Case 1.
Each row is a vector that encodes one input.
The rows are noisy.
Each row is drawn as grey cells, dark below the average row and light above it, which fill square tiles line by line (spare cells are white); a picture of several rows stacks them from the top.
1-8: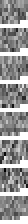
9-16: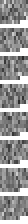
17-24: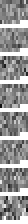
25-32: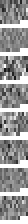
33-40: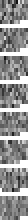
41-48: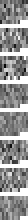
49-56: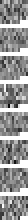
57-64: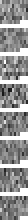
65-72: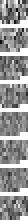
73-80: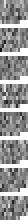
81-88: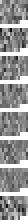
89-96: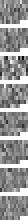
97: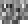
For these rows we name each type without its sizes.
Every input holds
either a label and a true/false value, or a node of a tree.
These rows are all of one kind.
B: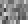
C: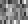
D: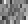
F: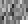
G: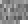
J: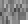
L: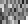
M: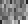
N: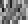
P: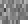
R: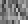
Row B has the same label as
L and P.
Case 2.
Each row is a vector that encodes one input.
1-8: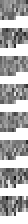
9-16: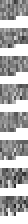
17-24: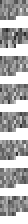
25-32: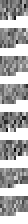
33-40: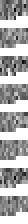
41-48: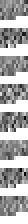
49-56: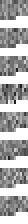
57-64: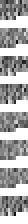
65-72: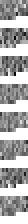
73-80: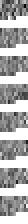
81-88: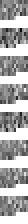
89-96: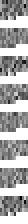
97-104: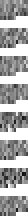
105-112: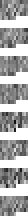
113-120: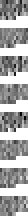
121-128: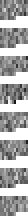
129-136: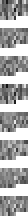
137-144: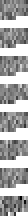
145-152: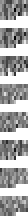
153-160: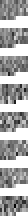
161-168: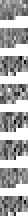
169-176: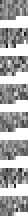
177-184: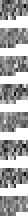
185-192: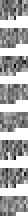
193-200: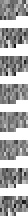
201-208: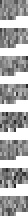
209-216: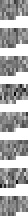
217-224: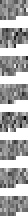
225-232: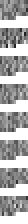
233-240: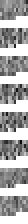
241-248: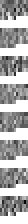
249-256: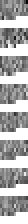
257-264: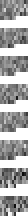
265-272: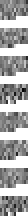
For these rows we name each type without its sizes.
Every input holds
either a node of a tree, or a list of points on a line.
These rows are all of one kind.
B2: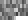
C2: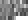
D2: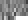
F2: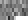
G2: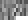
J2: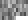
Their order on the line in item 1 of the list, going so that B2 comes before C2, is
B2, C2, F2, D2, G2, J2.
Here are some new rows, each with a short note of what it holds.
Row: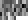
a node of a tree
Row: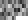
the empty list
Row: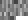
a list of one item
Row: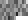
a list of one item
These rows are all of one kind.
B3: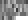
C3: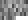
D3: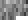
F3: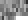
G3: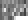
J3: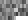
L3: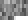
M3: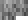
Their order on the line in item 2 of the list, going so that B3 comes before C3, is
B3, F3, D3, C3, M3, G3, J3, L3.
